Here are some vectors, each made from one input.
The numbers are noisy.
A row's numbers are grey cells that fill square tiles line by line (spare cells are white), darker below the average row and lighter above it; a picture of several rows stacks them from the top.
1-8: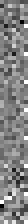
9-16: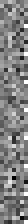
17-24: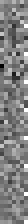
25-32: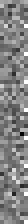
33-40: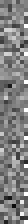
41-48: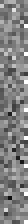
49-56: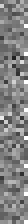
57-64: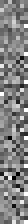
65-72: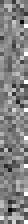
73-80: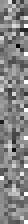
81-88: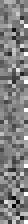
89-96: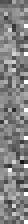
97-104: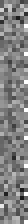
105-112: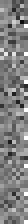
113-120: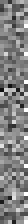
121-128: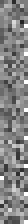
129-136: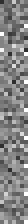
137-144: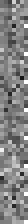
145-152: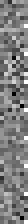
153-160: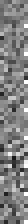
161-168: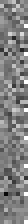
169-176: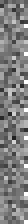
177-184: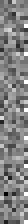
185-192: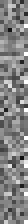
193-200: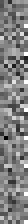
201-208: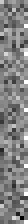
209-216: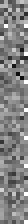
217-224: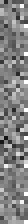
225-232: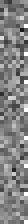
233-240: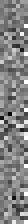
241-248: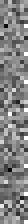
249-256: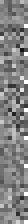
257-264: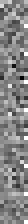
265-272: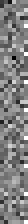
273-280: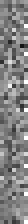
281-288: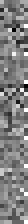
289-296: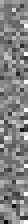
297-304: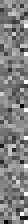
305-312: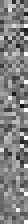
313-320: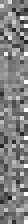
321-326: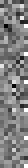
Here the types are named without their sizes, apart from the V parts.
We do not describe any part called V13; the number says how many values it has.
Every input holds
either a point on a circle and a value of V13, or two labels.
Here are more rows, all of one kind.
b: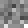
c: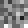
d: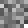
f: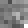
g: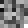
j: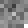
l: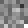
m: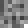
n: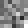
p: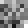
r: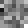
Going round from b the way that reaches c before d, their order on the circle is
b, f, p, l, c, g, m, r, d, j, n.
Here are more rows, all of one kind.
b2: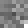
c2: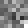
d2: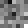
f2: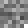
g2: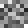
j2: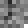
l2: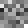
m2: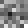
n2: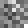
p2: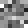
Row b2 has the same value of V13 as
c2, d2, m2 and n2.
